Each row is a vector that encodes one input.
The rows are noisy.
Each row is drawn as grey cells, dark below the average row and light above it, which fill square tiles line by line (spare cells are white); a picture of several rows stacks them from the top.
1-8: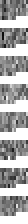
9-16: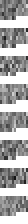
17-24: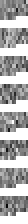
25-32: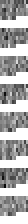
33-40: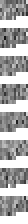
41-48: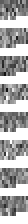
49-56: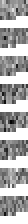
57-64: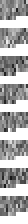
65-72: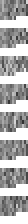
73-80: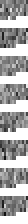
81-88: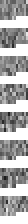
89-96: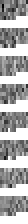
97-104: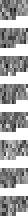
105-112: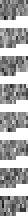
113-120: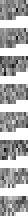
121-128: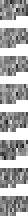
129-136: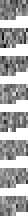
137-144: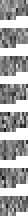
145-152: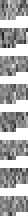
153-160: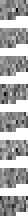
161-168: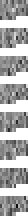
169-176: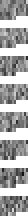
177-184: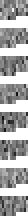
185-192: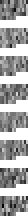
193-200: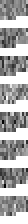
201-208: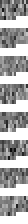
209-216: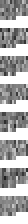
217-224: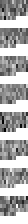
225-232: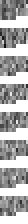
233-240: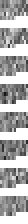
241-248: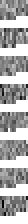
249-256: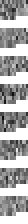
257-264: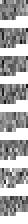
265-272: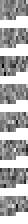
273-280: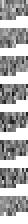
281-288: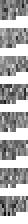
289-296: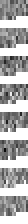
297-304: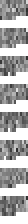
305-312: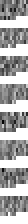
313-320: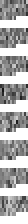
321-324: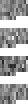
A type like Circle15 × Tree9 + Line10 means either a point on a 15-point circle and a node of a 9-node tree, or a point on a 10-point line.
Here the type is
Bool × Label12 + Line7 × (Line7 + Line11).
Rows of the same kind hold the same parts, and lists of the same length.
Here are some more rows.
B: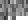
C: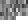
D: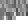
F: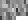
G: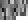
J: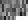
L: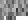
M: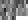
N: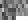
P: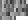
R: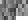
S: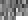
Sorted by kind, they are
B, C, M, N, R, S
D, F, L, P
G, J

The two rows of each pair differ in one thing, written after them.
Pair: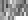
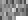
the true/false value
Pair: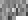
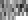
the true/false value
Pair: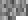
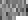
the label
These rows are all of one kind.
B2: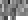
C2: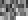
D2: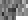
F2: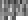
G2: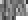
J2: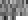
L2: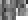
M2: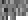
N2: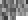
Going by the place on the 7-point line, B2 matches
F2 and M2.
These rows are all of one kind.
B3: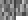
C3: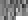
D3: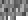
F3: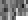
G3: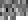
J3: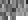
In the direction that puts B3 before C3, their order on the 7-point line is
B3, C3, F3, G3, D3, J3.
